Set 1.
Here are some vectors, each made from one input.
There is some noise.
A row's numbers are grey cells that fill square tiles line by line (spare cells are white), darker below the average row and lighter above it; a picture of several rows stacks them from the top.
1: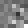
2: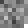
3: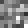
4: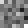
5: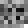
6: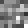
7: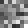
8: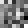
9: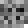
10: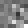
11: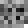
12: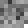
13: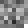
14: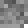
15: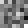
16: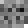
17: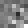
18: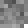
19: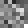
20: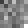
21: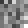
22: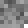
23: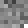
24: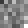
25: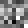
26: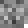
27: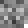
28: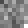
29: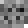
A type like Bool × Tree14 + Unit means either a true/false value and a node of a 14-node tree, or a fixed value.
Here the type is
Line5.
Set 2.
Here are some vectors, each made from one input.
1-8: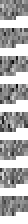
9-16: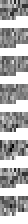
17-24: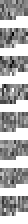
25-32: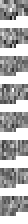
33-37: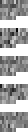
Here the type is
Line5.
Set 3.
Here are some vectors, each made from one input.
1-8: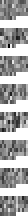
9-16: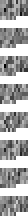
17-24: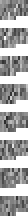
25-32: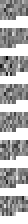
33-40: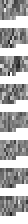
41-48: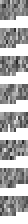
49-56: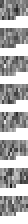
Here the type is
Tree11.
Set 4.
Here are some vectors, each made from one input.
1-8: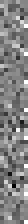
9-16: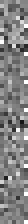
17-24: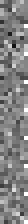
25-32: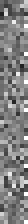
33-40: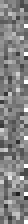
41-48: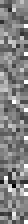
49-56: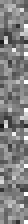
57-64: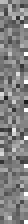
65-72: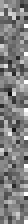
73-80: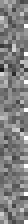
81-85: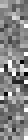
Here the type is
Label12.
